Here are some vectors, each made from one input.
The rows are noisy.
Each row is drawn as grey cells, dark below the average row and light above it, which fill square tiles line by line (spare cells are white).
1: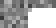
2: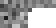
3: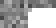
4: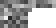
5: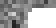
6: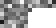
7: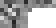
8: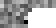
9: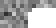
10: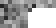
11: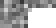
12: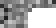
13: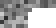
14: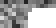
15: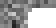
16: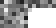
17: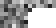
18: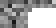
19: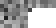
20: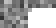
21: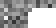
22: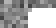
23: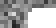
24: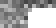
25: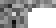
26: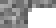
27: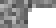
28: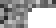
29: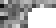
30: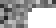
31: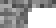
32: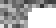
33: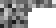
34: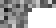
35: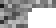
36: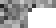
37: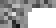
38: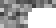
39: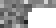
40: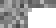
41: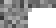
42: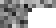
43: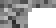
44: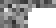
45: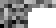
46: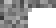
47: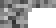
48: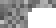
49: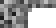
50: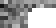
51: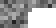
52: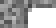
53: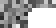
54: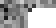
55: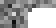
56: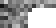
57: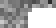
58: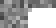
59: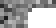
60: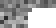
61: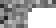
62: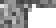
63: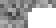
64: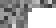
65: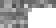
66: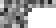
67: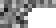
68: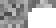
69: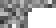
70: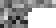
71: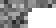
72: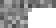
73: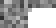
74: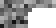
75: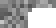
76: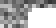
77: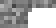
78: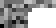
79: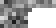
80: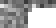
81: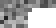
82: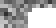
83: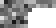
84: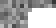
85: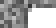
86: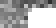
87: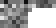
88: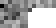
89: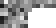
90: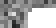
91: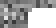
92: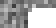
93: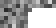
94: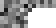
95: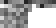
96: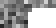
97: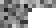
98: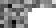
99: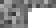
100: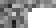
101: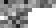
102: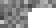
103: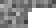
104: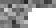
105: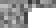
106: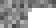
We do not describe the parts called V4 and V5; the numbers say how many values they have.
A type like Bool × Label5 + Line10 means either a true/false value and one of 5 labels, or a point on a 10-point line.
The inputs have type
Bool × (Line3 × Line3 + Unit) × V4 × V5.
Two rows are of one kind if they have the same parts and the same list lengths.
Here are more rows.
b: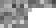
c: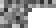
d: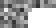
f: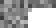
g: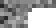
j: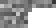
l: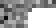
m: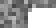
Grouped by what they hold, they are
b, d, f, g, l
c, j, m

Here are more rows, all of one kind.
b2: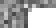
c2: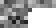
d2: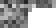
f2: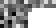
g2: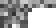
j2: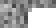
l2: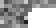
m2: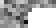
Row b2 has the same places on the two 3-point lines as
d2 and l2.
